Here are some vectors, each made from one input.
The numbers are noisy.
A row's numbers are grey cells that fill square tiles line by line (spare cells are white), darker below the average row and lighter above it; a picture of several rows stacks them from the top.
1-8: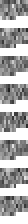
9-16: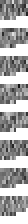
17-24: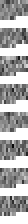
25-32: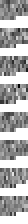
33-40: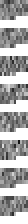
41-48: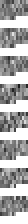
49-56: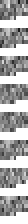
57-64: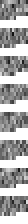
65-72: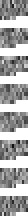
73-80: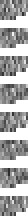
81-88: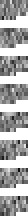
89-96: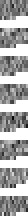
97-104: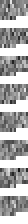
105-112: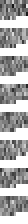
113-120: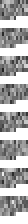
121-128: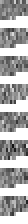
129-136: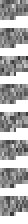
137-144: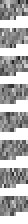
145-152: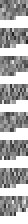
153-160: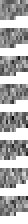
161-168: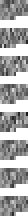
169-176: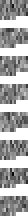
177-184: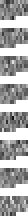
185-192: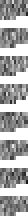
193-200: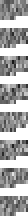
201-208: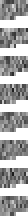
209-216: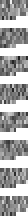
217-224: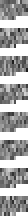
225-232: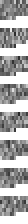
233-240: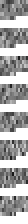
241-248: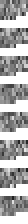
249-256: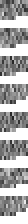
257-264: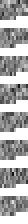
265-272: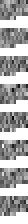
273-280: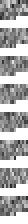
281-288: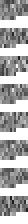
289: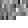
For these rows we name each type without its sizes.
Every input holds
three true/false values.
